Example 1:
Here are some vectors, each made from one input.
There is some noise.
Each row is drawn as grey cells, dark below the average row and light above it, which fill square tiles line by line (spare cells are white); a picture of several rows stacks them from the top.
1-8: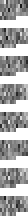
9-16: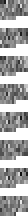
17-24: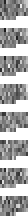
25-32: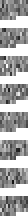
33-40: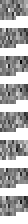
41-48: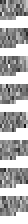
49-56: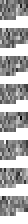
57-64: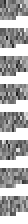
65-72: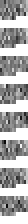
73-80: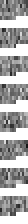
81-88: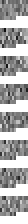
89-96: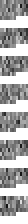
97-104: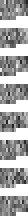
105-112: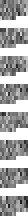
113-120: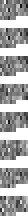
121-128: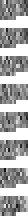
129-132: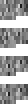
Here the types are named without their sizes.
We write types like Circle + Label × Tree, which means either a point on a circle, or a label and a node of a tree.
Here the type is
(Circle + Unit) × (Line + Tree).
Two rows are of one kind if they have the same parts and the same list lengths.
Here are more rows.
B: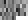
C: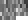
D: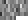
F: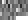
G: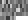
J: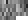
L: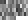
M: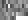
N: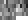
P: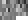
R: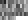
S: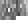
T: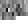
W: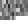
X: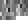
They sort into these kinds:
B, L, R, S, T
C, J, N, P, X
D, M
F, G, W

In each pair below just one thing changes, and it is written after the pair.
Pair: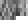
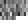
the place on the circle
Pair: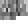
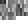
the place on the circle
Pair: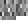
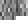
the place on the circle
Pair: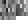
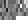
the place on the circle
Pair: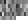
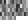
the place on the line
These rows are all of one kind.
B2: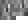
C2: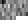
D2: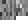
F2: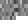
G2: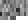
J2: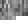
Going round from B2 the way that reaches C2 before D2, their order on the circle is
B2, J2, F2, G2, C2, D2.
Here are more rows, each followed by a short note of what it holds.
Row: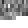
a point on a circle and a node of a tree
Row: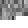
a point on a circle and a node of a tree
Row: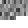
a point on a circle and a node of a tree
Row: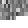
a point on a line
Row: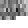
a point on a circle and a point on a line
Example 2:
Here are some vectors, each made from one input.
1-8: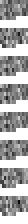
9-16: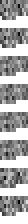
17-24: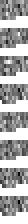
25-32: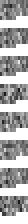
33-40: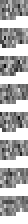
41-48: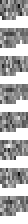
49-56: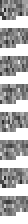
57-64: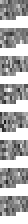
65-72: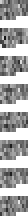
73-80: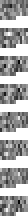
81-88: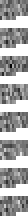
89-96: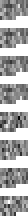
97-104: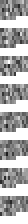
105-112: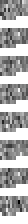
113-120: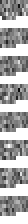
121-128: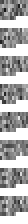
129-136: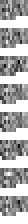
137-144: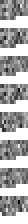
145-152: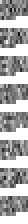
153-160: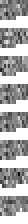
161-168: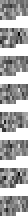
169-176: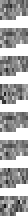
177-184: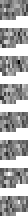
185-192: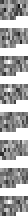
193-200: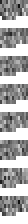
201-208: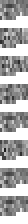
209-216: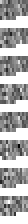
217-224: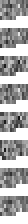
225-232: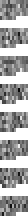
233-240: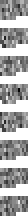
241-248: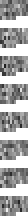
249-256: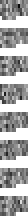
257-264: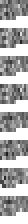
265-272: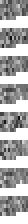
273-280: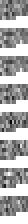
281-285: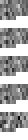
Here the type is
Circle11 + List2(Line4).
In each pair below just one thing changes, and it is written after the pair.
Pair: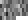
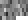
the place on the 4-point line in item 1 of the list
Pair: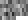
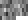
the place on the 4-point line in item 2 of the list
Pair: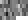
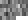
the place on the 4-point line in item 2 of the list
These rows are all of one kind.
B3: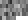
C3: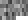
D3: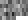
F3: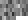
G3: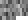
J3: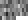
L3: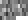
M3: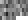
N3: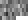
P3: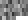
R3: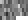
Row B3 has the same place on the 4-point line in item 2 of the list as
F3 and P3.
